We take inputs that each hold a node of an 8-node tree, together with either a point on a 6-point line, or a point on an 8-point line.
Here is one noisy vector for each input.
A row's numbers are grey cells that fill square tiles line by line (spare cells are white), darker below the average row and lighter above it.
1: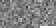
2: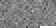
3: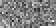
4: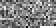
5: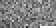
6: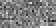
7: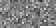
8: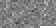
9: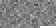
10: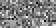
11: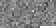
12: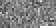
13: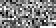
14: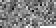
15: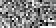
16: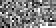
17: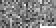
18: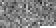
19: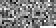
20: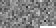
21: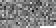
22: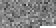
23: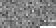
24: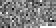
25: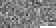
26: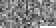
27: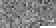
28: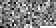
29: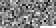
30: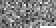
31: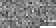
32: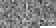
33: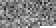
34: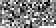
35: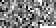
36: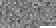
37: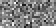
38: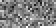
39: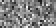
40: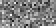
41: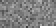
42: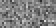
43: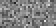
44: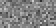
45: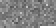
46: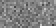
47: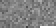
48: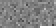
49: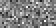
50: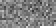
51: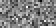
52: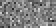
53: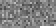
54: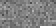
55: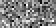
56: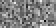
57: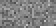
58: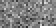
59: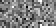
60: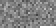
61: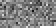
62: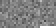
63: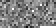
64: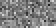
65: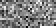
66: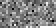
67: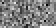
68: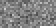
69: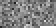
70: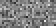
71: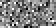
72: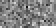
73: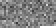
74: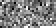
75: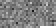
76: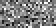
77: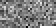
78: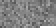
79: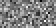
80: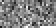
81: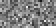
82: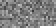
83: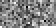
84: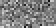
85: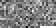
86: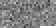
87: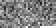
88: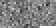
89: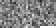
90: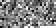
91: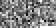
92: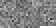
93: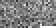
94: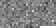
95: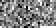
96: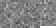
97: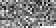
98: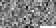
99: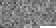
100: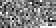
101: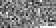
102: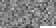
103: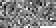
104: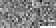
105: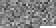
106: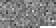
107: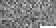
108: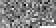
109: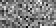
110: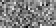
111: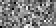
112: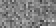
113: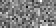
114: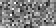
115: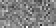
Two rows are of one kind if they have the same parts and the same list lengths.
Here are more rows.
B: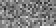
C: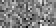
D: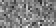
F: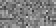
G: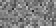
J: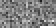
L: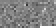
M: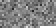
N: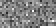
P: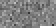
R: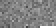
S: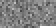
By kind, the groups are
B, D, J, N, R
C, F, G, L, M, P, S

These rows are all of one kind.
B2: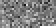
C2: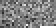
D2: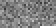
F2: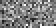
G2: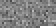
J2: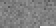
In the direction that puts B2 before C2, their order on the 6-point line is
B2, J2, C2, D2, G2, F2.
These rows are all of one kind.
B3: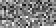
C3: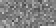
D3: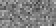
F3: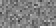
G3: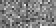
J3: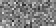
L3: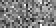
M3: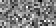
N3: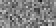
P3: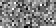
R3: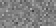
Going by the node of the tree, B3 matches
F3, G3 and L3.
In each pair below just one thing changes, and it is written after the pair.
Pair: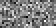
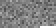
the node of the tree
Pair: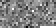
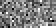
the node of the tree
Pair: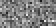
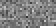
the node of the tree
